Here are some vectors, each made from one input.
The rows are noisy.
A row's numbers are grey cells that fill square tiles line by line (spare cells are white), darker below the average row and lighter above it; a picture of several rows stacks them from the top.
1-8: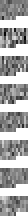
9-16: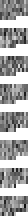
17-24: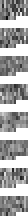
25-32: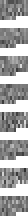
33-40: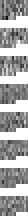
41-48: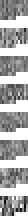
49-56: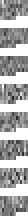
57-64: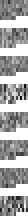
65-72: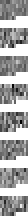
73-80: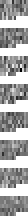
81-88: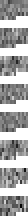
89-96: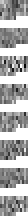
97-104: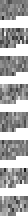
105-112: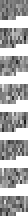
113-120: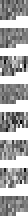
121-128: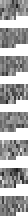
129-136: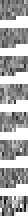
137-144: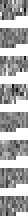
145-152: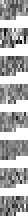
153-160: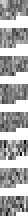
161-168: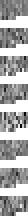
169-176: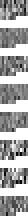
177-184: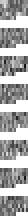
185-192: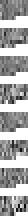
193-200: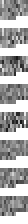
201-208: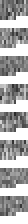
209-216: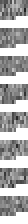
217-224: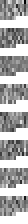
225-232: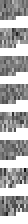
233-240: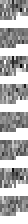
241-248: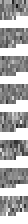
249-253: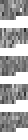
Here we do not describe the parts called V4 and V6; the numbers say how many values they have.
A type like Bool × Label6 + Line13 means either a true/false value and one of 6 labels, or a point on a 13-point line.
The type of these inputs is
(Line5 + V6) × V4 + List3(Line9).
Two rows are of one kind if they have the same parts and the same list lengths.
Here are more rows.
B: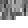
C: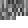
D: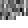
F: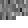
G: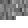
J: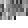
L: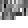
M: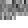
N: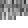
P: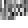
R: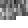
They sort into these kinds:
B, L
C
D, F, G
J, P
M, N
R

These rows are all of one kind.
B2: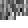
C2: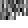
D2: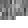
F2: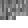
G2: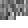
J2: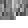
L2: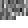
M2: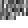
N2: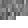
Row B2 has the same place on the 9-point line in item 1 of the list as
G2 and N2.
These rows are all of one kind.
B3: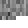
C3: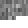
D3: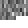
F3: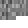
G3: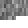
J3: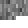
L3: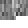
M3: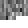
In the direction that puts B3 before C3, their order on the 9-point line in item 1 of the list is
B3, L3, F3, D3, J3, M3, C3, G3.
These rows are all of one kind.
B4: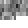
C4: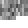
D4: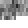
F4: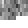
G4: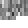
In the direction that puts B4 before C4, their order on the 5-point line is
G4, B4, C4, F4, D4.
